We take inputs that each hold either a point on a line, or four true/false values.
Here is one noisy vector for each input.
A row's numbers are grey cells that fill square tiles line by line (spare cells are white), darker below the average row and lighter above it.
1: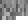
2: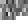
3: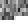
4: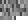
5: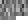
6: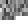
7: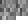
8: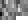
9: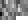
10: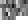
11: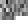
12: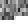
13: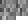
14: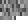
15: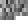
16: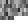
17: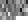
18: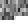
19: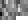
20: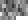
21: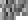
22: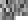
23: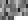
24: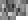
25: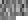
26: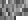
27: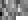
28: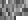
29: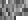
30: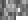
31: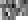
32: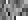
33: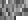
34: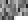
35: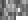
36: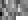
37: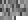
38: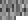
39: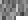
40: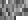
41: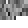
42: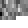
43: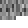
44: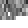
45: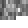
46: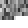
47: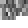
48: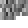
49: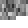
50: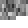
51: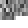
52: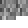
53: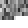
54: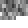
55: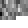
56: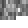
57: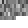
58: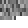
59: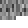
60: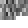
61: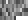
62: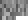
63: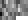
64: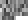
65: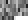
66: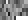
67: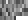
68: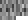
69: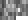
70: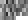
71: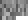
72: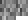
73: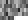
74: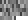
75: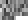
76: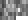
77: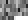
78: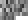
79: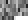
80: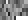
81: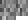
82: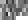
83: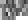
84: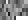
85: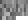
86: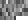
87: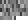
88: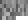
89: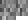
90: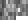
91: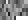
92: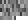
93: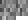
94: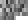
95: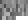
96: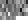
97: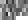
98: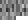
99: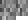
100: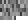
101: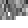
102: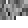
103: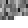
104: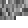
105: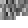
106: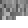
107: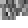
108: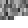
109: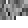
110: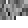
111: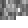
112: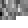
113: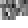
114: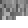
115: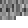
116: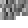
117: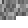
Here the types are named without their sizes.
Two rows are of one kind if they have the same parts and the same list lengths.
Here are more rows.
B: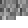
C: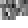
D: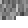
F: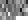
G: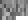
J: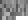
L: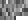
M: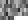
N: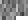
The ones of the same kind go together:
B, D, F, G, J, L, N
C, M

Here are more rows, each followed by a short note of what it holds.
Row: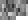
four true/false values
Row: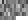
four true/false values
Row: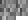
four true/false values
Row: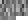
four true/false values
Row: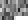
a point on a line
